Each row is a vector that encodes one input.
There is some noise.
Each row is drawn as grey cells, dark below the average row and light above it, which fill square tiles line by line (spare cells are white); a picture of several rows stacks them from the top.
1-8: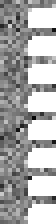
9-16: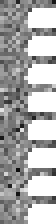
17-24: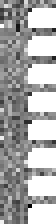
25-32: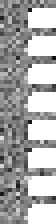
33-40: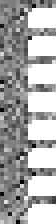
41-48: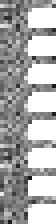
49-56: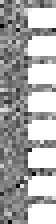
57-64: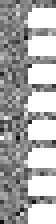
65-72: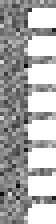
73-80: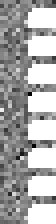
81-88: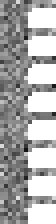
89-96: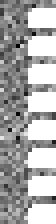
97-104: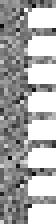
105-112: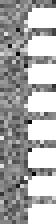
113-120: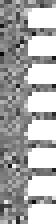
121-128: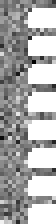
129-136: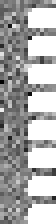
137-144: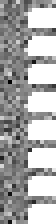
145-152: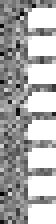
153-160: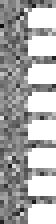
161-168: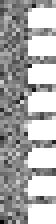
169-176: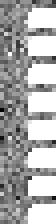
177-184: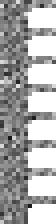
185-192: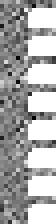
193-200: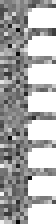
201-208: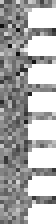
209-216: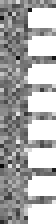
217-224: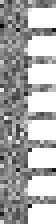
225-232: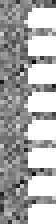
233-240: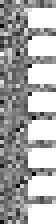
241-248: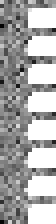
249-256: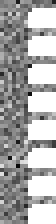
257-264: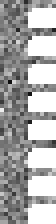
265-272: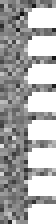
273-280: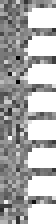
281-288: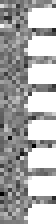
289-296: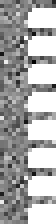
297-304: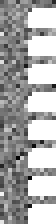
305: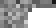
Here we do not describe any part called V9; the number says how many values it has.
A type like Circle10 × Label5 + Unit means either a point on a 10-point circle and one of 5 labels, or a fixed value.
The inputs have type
(Bool × Bool × Bool × Bool × V9 + Unit) × Label6.
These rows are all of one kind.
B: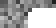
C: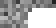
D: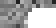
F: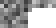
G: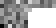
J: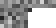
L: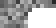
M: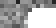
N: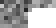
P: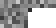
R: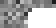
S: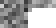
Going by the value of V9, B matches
C, F, G and L.
